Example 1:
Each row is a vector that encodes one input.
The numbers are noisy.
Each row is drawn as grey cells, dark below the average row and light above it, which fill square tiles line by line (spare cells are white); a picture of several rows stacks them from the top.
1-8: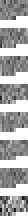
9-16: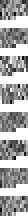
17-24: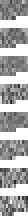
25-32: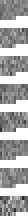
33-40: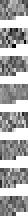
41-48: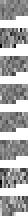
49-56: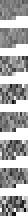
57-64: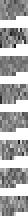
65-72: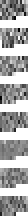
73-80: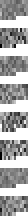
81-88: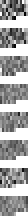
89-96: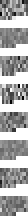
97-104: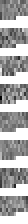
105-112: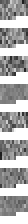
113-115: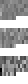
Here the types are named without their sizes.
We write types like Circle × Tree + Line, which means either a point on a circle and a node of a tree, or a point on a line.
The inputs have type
(Bool × Bool × Bool × Bool + Unit) × Line.
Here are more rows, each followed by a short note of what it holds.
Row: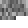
a point on a line
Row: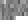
a point on a line
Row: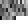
a point on a line
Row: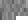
a point on a line
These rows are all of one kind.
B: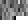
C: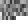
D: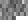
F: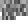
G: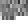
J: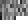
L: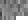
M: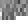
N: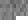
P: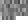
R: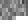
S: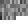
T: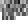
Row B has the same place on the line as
F, P, R and T.
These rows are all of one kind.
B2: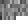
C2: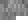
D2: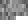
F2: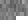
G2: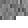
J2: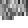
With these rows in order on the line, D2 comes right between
F2 and J2.
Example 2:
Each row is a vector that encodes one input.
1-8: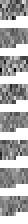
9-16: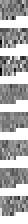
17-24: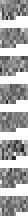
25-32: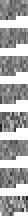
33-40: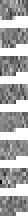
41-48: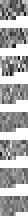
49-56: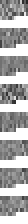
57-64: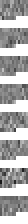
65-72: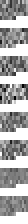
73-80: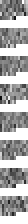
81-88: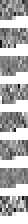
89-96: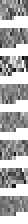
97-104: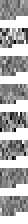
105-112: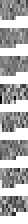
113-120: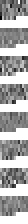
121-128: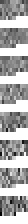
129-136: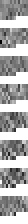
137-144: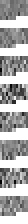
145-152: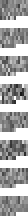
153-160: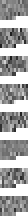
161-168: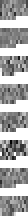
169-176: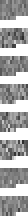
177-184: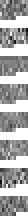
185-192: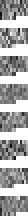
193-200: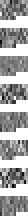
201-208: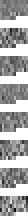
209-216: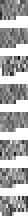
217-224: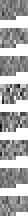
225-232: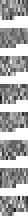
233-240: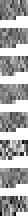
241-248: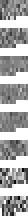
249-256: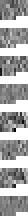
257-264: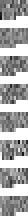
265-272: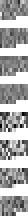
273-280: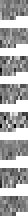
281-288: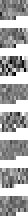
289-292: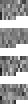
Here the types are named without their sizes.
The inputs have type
Bool × Bool × Bool × Bool + Line.
